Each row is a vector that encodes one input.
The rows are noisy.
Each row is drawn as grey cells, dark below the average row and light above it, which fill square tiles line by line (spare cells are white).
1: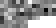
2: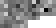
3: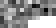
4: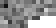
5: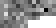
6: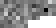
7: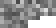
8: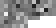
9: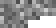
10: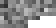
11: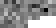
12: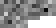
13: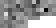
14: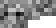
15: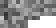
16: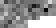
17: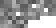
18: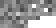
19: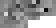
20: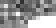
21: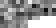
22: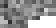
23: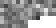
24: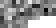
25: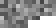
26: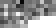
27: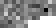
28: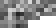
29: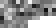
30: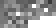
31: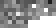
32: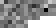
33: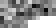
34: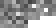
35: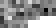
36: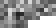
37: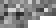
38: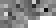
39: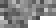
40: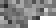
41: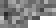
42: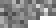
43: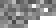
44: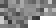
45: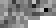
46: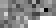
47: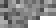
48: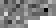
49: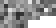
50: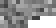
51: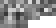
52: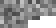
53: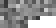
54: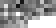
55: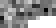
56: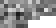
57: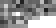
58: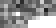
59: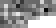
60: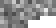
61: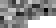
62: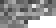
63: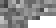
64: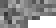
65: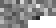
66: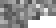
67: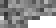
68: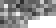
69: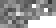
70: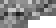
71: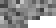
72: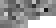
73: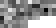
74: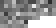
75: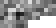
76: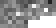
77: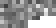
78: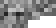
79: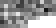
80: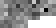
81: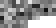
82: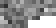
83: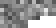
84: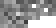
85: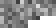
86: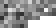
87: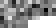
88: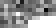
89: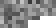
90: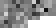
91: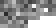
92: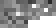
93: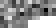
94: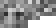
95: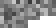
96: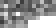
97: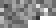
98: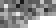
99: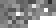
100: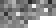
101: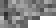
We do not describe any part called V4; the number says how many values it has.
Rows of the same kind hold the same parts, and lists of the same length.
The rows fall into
2 kinds.
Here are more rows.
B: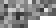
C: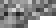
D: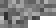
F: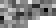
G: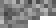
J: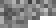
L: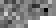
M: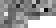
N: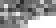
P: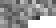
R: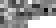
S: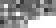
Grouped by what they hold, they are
B, C, D, G, J, P
F, L, M, N, R, S

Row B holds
a true/false value and two values of V4.
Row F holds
one of 5 labels and a value of V4.
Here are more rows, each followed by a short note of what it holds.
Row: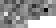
one of 5 labels and a value of V4
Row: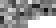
one of 5 labels and a value of V4
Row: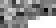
one of 5 labels and a value of V4
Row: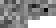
one of 5 labels and a value of V4
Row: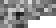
a true/false value and two values of V4
